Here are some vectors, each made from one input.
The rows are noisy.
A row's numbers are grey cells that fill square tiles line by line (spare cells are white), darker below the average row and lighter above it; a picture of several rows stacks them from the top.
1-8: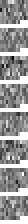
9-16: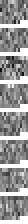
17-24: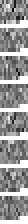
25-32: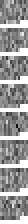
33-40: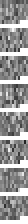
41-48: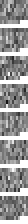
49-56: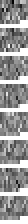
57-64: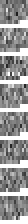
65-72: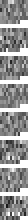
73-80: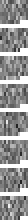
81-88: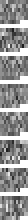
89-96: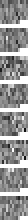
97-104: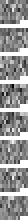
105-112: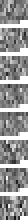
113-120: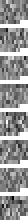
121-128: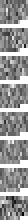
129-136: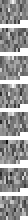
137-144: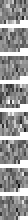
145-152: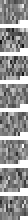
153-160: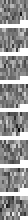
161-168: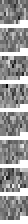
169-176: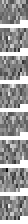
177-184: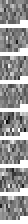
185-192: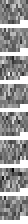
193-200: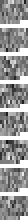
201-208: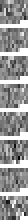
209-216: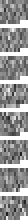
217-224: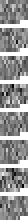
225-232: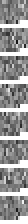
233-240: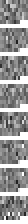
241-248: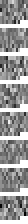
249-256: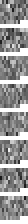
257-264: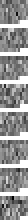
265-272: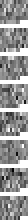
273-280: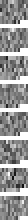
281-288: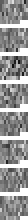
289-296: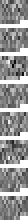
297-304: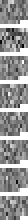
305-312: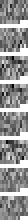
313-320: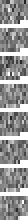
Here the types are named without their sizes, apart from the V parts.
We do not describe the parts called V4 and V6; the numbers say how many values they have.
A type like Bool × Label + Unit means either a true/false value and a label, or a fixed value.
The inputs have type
Line × (Line + V6) + Tree + V4.
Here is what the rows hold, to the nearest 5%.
About 55% of them hold a point on a line, together with either a point on a line, or a value of V6. About 35% of them hold a node of a tree. The rest hold a value of V4.
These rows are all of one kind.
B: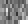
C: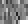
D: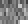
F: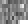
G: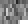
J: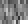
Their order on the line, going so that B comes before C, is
B, G, F, D, J, C.
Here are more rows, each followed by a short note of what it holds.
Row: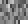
a node of a tree
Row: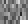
a point on each of two lines
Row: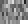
a node of a tree
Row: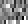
a node of a tree
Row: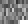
a point on a line and a value of V6
